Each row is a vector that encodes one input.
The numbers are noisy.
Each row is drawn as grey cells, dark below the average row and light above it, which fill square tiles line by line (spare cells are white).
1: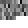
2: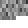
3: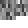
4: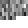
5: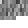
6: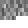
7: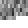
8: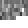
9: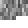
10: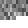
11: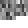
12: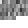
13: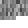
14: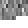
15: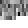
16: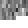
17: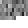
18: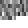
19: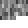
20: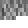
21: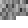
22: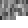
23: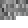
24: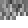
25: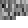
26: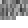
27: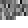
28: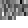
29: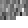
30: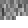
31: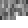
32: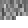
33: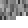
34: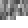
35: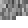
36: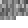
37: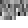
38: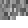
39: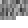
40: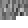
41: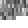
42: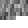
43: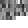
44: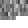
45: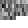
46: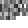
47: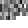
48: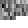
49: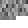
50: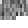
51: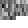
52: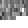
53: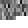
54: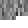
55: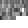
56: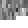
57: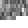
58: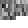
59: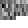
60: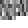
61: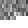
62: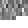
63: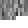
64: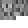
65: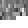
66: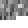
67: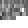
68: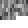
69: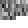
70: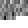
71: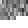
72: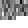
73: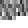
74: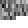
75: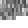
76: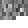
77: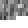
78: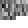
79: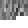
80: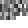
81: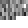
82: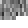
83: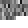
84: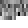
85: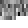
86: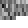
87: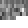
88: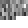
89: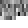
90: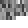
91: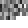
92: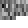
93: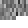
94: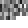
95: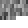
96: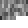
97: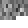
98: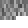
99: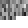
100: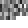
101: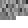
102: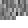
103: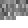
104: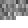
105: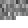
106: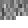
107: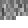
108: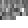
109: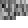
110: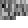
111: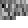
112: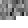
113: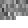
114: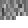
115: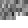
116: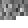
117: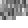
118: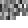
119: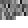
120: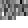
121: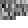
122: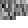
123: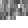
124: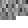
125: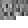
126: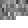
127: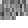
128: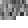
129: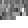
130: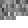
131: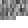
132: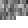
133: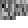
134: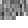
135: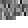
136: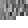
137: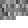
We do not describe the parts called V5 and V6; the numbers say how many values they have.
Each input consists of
either a fixed value, or a node of a 7-node tree, or a true/false value, a value of V5 and a value of V6.
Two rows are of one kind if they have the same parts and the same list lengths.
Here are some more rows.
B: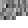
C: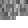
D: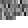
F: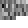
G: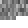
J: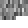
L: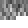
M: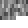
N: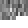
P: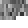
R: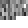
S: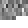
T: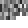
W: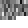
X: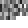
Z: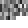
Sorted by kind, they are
B, C, G, J, L, M, N, P, S
D, F, R, W
T, X, Z

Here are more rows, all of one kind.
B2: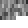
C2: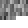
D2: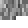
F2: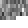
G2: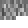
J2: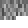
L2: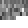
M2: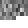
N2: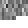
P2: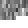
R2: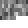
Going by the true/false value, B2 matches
C2 and R2.
